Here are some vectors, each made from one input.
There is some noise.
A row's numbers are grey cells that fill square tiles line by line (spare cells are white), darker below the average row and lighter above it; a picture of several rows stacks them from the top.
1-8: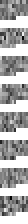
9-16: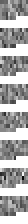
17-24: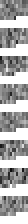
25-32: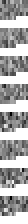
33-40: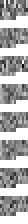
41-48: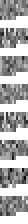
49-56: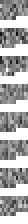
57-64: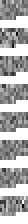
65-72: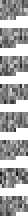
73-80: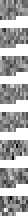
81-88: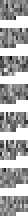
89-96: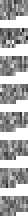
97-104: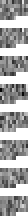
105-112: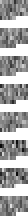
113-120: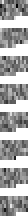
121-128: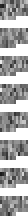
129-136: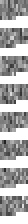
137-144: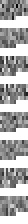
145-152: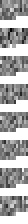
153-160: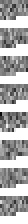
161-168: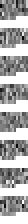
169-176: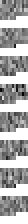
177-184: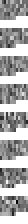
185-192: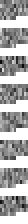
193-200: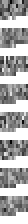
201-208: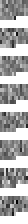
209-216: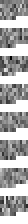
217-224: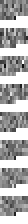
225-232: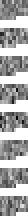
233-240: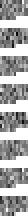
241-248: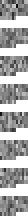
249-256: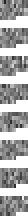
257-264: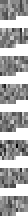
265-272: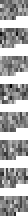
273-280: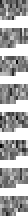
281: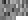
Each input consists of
either a node of an 11-node tree, or a node of a 13-node tree and a true/false value.
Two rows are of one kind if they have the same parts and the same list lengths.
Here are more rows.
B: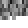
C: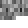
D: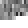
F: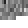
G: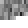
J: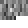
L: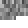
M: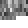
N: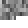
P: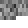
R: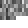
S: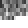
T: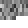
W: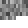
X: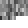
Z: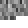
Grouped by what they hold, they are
B, S
C, D, F, G, J, L, M, N, P, R, T, W, X, Z

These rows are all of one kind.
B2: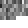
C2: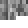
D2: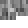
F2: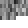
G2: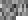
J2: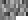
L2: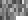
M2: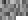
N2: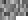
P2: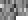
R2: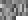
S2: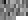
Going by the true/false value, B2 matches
C2, D2 and L2.
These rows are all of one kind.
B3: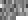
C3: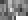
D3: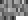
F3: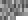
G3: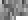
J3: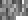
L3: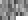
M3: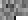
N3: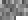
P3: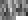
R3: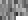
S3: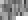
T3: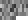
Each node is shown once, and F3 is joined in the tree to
B3 and N3.
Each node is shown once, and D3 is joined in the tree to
T3.
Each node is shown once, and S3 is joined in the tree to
L3.
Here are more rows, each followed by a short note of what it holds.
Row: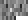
a node of a 13-node tree and a true/false value
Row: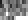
a node of an 11-node tree
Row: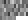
a node of a 13-node tree and a true/false value
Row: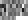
a node of an 11-node tree
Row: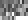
a node of an 11-node tree
